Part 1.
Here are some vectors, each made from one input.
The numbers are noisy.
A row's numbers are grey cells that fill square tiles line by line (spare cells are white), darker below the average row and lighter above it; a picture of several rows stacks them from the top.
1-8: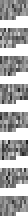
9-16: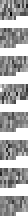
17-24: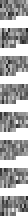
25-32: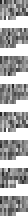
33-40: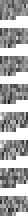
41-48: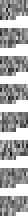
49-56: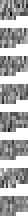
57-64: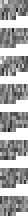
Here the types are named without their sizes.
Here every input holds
a node of a tree, together with either a point on a circle, or a fixed value.
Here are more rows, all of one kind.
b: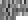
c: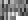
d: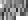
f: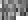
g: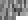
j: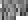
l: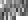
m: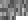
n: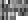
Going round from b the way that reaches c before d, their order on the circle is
b, n, g, c, l, m, d, j, f.
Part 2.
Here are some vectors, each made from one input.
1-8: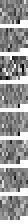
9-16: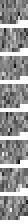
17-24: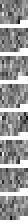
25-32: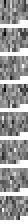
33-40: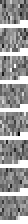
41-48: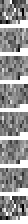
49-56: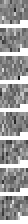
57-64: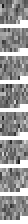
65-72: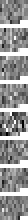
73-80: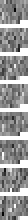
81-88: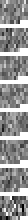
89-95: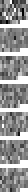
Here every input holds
either a fixed value, or one of 10 labels and a node of an 11-node tree.
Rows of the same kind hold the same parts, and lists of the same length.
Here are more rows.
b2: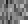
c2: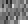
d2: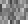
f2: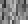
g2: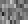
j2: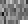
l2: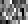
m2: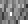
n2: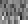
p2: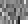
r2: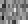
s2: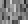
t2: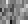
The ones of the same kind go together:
b2, c2, d2, f2, g2, j2, m2, n2, p2, r2, s2, t2
l2

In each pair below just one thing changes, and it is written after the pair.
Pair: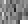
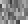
the label
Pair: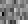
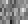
the node of the tree
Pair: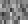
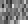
the node of the tree
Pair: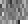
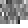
the label
